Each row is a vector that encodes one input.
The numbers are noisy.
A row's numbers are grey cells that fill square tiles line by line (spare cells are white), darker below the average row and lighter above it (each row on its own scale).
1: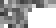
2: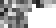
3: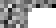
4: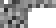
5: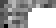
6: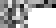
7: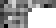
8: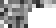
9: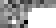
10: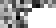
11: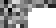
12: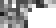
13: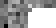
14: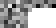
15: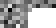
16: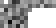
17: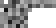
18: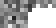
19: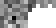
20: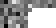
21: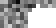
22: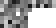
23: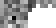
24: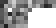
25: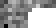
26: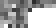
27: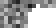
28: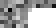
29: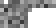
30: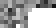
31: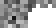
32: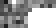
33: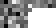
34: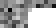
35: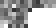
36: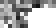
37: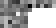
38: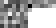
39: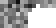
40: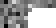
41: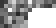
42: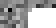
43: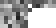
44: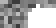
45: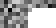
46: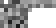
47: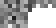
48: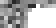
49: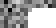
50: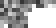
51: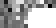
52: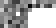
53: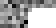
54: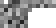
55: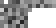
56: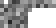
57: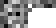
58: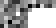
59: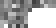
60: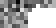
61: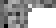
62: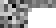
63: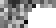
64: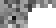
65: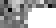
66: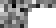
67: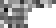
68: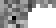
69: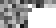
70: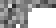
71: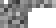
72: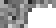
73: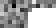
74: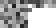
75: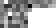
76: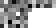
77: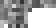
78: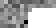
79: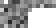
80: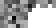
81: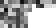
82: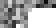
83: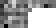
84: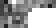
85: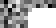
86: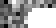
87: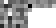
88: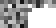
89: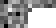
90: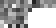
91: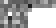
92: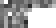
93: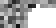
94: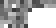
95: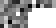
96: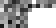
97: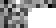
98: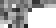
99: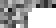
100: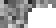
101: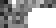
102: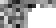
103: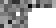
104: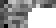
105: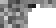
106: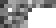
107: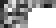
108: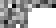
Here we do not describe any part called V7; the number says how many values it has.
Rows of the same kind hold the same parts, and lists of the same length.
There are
2 kinds of row.
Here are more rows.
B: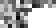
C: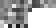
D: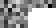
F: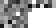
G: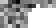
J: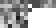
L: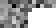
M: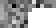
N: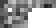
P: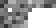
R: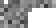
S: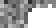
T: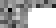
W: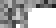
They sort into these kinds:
B, C, F, G, J, L, M, R, S
D, N, P, T, W

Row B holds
a true/false value and a value of V7.
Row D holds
a point on a 6-point line and a true/false value.
